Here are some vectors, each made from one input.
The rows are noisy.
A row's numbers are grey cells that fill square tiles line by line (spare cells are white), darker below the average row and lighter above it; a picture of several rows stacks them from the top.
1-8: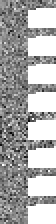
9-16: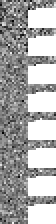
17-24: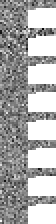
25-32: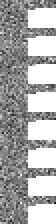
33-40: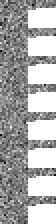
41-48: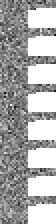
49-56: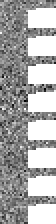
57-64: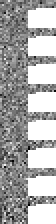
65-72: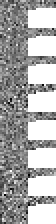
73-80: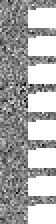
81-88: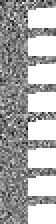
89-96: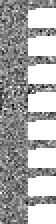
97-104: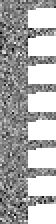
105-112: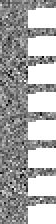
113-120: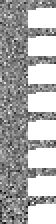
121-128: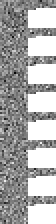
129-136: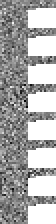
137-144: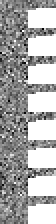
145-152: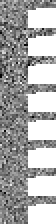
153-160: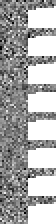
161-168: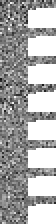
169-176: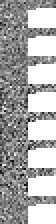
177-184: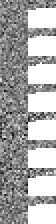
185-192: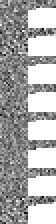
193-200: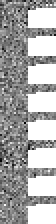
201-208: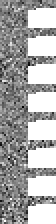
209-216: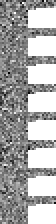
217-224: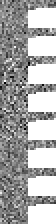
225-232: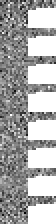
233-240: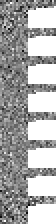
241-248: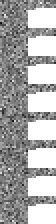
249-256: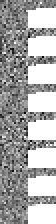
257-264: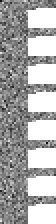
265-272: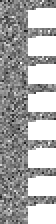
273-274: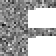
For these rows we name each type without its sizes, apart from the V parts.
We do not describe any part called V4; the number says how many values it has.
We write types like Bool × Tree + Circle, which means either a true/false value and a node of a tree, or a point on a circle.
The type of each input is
Bool × Circle + Label × Line × (Line + V4) × V4.
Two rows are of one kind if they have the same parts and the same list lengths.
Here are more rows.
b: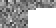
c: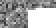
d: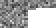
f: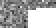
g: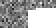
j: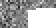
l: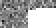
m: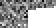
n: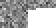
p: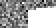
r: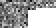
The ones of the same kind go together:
b, c, d, g, l
f, j, n
m, p, r

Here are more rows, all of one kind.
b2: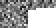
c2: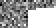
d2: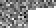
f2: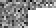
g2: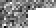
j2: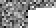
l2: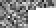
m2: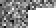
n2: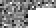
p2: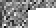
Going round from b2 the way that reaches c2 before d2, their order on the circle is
b2, n2, f2, c2, l2, m2, j2, p2, g2, d2.
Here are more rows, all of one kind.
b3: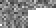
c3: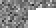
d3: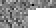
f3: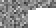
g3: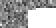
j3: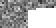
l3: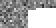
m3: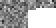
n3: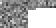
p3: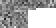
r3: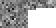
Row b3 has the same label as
d3 and l3.
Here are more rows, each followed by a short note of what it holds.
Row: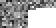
a point on a circle and a true/false value
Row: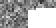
a label, a point on a line and two values of V4
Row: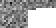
a label, a point on each of two lines and a value of V4
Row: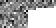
a point on a circle and a true/false value
